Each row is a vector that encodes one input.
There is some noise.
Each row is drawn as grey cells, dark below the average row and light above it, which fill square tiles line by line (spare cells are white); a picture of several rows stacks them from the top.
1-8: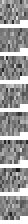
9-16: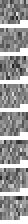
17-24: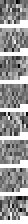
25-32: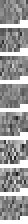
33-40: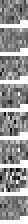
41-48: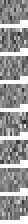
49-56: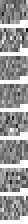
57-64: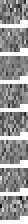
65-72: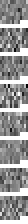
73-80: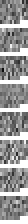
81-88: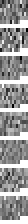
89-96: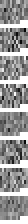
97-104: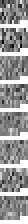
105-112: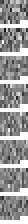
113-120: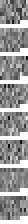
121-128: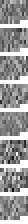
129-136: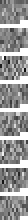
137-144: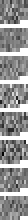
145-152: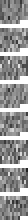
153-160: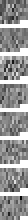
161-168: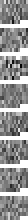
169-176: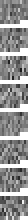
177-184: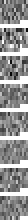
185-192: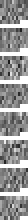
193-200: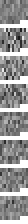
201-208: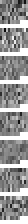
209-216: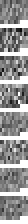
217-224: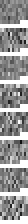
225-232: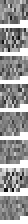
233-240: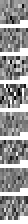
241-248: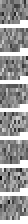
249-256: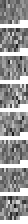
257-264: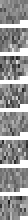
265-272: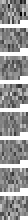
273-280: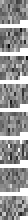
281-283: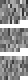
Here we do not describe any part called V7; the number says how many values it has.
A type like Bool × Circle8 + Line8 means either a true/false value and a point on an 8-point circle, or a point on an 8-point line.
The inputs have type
(Bool × Bool × Bool + V7) × Line8 × Tree14.
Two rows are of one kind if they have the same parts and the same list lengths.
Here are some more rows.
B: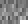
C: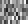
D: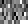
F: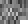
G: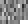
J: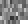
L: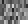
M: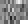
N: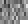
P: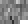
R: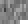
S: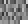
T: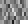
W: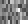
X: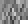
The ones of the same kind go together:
B, F, L, M, N, P, T, W, X
C, D, G, J, R, S

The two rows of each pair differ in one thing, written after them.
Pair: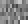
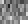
the place on the 8-point line
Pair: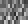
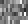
the node of the tree
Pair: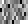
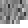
the node of the tree
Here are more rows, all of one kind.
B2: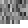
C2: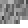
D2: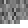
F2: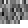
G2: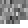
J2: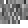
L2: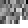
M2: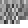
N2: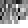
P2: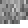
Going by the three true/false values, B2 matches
G2, L2 and P2.
